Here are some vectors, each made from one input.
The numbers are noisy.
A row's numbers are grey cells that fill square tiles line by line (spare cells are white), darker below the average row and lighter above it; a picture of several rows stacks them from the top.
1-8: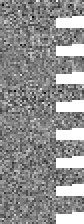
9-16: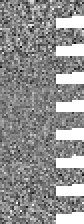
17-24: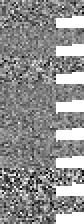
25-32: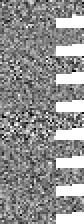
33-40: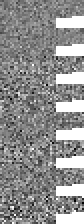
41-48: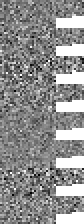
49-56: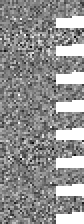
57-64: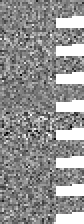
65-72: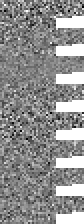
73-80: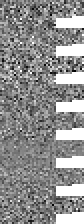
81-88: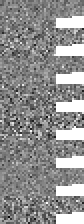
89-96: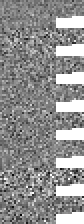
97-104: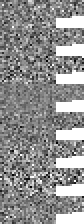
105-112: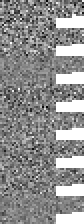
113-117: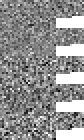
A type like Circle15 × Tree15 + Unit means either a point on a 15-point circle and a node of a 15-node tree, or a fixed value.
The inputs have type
Label4 × Tree11 + Tree12.
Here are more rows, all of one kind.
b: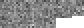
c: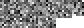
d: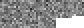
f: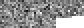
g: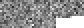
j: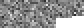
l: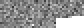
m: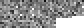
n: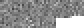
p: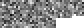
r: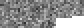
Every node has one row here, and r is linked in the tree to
b, c, j, m and p.
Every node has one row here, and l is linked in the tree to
p.
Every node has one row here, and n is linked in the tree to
b.
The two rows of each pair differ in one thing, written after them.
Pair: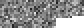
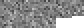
the label
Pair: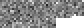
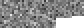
the label
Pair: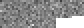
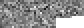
the label
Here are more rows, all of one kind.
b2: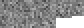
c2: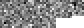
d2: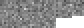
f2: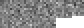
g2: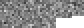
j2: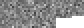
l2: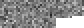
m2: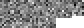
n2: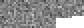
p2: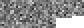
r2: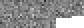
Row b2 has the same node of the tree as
c2, g2, p2 and r2.
